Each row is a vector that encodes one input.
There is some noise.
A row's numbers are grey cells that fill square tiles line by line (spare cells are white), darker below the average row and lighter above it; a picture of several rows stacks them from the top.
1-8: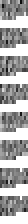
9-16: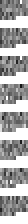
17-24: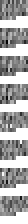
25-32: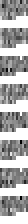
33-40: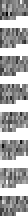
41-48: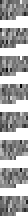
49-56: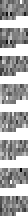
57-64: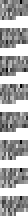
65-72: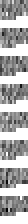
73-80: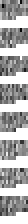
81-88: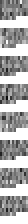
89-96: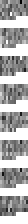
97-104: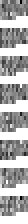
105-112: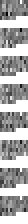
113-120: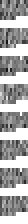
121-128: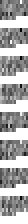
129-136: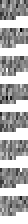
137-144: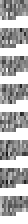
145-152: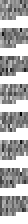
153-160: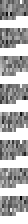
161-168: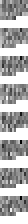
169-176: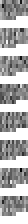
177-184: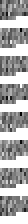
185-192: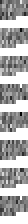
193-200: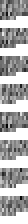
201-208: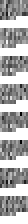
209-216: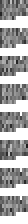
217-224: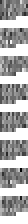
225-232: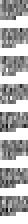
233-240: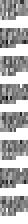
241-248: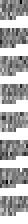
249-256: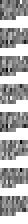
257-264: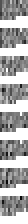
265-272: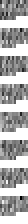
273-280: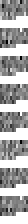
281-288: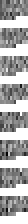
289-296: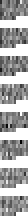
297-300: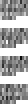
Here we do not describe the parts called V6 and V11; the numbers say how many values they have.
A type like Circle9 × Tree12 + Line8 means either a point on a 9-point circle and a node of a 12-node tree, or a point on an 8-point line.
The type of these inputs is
(Line7 + Line9) × Line8 + V6 × V11.
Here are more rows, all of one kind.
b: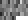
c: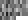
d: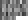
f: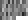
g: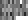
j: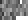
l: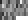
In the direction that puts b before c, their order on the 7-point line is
l, b, j, c, g, d, f.
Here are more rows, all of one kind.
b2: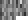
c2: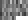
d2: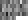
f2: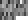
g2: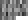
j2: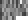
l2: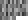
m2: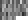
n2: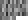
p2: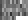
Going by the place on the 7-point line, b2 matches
c2, g2, l2 and n2.
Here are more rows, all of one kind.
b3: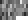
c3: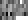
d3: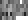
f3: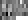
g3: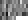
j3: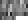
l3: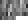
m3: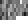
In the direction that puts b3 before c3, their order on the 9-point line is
g3, m3, l3, b3, j3, c3, f3, d3.
